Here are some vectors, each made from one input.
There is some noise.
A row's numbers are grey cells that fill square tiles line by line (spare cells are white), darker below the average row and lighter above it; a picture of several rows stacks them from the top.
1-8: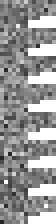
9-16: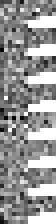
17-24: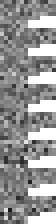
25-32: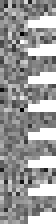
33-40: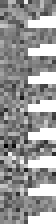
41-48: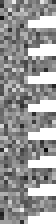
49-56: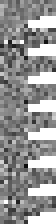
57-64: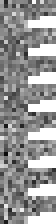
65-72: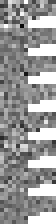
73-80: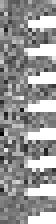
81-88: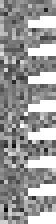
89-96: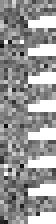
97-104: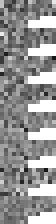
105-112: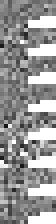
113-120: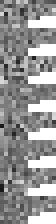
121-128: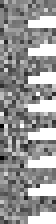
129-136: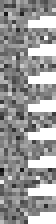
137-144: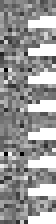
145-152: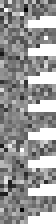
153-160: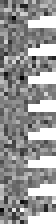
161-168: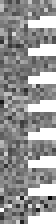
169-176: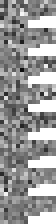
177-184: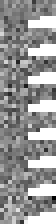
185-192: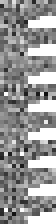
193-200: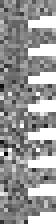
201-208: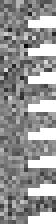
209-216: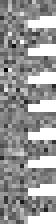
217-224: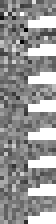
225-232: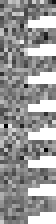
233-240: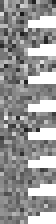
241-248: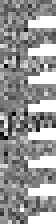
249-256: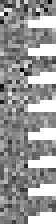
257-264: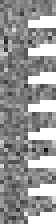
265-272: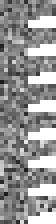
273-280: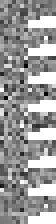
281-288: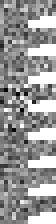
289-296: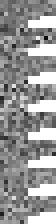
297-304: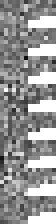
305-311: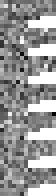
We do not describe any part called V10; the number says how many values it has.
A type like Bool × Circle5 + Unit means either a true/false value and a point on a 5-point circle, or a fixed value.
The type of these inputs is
List2(Line5 + Line6) + Tree7 × V10.
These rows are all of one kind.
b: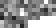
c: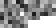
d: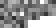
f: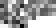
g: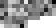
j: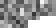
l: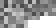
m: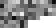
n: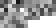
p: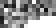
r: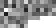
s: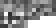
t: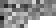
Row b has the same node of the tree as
l and t.
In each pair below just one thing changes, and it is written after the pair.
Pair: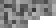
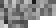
the place on the 5-point line in item 2 of the list
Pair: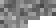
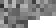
the place on the 5-point line in item 2 of the list
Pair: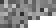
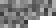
the place on the 6-point line in item 1 of the list
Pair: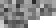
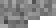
the place on the 5-point line in item 2 of the list
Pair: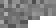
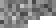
the place on the 6-point line in item 1 of the list
